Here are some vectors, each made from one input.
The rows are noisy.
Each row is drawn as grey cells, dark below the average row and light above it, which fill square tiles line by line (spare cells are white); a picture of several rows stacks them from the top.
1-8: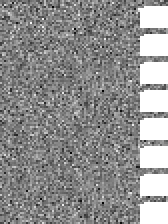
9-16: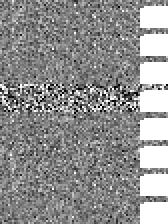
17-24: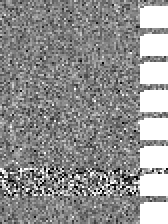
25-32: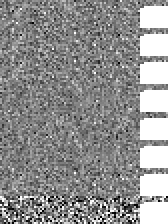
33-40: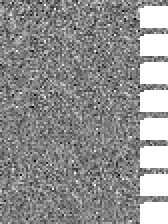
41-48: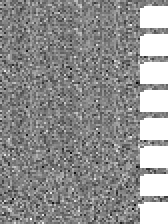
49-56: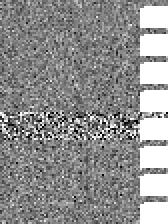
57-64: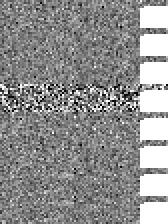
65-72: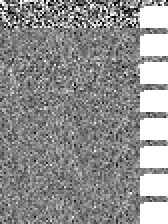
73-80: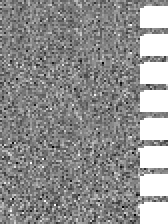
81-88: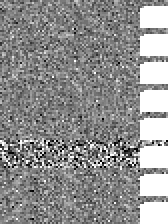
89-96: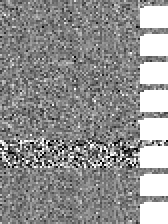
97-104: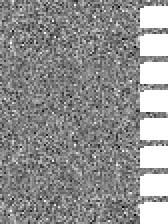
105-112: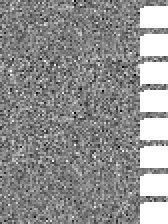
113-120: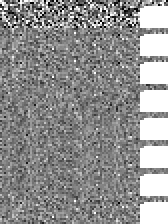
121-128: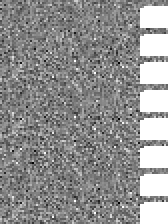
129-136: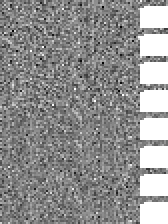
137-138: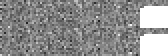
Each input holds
either a fixed value, or a node of a 10-node tree.
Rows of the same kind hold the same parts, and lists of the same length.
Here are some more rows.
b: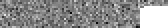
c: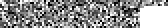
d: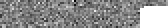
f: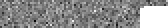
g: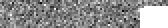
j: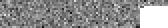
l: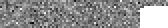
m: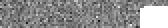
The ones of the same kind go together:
b, d, f, g, j, l, m
c

